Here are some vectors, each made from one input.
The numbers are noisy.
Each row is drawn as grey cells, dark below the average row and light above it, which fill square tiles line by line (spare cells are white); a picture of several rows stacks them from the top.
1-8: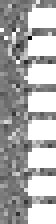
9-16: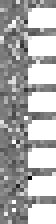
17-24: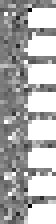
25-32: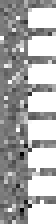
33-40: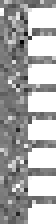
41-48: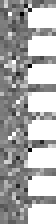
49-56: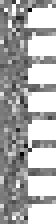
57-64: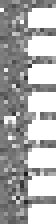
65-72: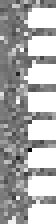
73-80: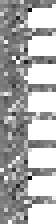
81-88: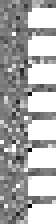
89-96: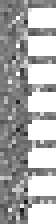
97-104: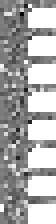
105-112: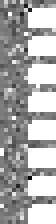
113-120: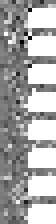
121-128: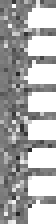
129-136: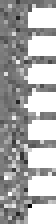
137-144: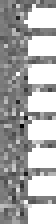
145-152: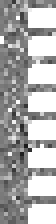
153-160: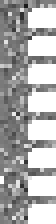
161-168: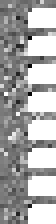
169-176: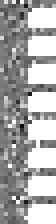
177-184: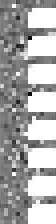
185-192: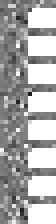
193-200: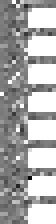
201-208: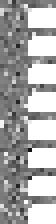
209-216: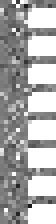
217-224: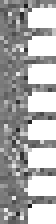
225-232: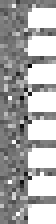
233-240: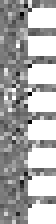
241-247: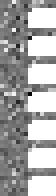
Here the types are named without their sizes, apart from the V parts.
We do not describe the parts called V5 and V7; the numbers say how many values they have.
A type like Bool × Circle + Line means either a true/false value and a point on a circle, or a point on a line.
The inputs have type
Bool × V7 + List(Line) × V5.
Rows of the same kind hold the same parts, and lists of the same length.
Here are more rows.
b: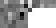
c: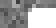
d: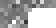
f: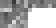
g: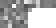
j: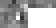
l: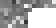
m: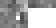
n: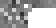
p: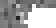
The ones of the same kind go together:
b
c, d, l
f, g, p
j, m, n

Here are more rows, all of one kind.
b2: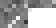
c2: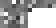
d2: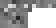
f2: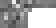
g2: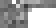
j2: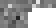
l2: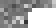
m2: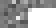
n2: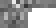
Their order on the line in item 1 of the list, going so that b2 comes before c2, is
b2, l2, m2, g2, c2, j2, n2, f2, d2.
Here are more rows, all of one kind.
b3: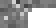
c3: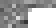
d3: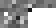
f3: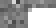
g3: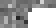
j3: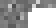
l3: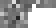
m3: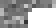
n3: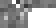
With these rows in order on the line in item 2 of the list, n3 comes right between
b3 and j3.
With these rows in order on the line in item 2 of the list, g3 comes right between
c3 and m3.
